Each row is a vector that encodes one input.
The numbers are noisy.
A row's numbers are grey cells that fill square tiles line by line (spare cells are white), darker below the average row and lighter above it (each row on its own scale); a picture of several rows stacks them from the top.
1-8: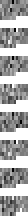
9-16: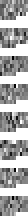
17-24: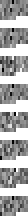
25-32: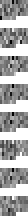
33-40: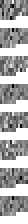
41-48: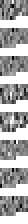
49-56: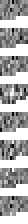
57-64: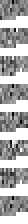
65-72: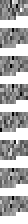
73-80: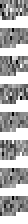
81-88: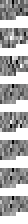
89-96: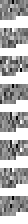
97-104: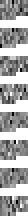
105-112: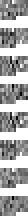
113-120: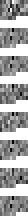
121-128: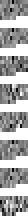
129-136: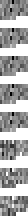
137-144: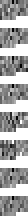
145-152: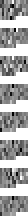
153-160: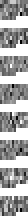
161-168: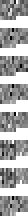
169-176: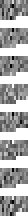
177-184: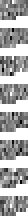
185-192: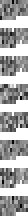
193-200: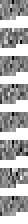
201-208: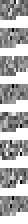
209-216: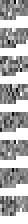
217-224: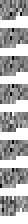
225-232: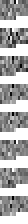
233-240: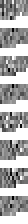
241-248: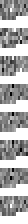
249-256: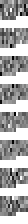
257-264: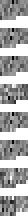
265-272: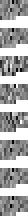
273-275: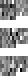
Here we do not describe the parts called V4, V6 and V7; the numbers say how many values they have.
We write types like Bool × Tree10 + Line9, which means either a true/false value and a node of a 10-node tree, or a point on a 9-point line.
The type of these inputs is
((Bool × Bool × Bool × Bool + Unit) × Line5 + V6) × V4 + Tree10 × V7.
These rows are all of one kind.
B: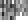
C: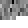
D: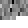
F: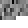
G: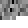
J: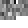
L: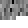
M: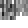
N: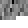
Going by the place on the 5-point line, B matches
C, D and L.
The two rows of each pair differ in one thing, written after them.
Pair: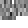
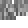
the value of V7
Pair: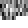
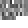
the node of the tree
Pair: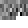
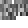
the node of the tree
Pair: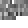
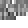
the value of V7
